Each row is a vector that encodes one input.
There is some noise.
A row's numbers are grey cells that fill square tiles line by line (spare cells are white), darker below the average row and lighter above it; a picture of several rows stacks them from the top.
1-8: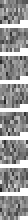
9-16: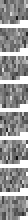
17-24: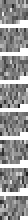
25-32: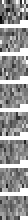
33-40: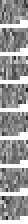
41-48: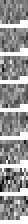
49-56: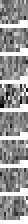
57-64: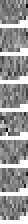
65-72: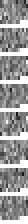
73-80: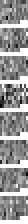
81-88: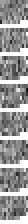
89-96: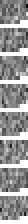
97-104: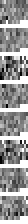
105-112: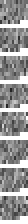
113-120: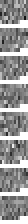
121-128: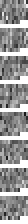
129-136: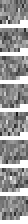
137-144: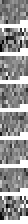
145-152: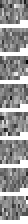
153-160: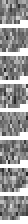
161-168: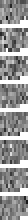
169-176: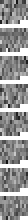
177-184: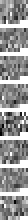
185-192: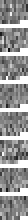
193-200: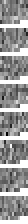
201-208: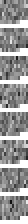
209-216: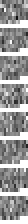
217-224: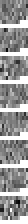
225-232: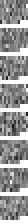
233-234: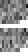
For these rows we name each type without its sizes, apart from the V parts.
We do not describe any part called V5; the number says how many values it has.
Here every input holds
a list of items, each a true/false value and a value of V5.
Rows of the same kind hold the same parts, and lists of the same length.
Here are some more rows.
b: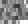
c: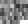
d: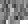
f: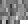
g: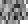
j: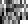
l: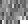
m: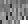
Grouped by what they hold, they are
b, c, d, g
f, l, m
j

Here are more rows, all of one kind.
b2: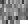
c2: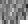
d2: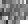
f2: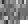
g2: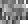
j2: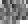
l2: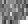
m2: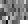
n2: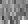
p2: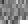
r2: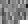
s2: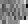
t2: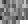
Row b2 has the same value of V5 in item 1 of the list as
c2, f2, n2 and p2.
